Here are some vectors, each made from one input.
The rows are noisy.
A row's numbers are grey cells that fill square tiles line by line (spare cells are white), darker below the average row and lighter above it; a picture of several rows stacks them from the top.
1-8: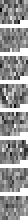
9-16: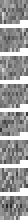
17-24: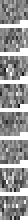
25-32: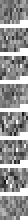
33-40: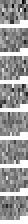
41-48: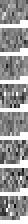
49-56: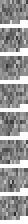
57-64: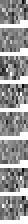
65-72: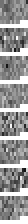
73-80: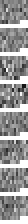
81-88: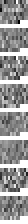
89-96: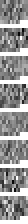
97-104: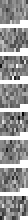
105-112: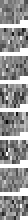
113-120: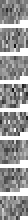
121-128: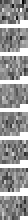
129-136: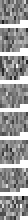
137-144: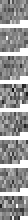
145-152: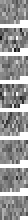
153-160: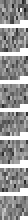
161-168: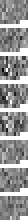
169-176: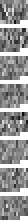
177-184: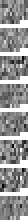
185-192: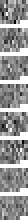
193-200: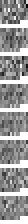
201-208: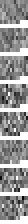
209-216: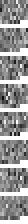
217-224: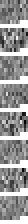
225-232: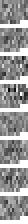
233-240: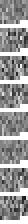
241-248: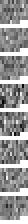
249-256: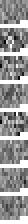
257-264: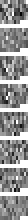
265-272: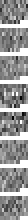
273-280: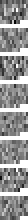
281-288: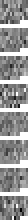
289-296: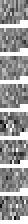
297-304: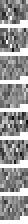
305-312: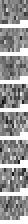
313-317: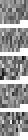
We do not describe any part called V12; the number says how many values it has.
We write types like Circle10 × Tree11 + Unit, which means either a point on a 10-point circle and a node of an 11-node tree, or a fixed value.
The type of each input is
Bool × Circle11 + Line9 + Line13 + V12.
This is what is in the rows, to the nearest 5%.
About 35% of them hold a point on an 11-point circle and a true/false value. About 15% of them hold a point on a 9-point line. About 20% of them hold a point on a 13-point line. The rest hold a value of V12.
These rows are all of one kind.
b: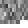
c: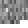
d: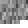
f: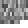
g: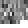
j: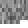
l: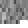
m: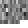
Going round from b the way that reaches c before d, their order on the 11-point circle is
b, f, c, g, d, j, l, m.
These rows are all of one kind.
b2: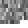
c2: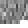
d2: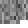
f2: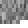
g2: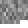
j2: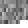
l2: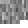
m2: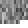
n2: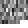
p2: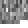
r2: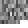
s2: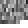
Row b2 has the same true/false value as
n2, p2, r2 and s2.
